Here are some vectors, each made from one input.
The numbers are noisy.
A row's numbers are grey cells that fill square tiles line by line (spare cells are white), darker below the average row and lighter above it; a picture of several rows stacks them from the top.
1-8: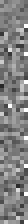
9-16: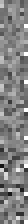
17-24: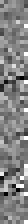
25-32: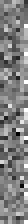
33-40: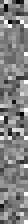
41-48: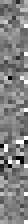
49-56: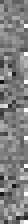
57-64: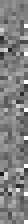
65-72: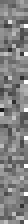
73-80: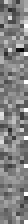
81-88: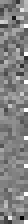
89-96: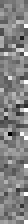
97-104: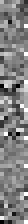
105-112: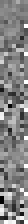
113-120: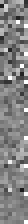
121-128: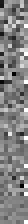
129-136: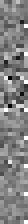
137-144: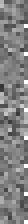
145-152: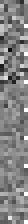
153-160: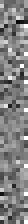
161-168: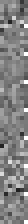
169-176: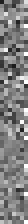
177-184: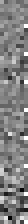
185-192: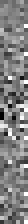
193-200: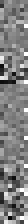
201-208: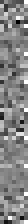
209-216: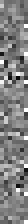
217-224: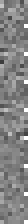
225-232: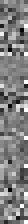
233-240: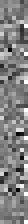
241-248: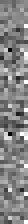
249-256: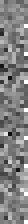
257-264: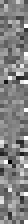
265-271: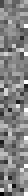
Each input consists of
either a fixed value, or a node of an 11-node tree and a true/false value.
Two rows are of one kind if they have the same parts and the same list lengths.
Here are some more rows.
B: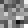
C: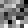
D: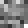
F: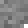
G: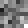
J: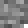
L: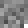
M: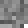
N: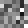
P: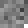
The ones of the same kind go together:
B, C, D, F, G, J, L, M, P
N

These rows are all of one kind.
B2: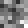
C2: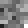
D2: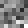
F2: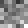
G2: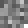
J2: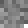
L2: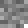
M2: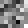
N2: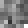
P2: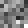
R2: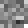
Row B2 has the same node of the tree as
D2, L2 and P2.
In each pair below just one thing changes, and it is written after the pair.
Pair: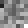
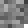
the node of the tree
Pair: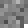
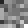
the node of the tree
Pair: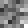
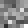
the true/false value
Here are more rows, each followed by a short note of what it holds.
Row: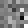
a fixed value
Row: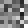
a fixed value
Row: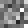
a fixed value
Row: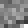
a node of an 11-node tree and a true/false value
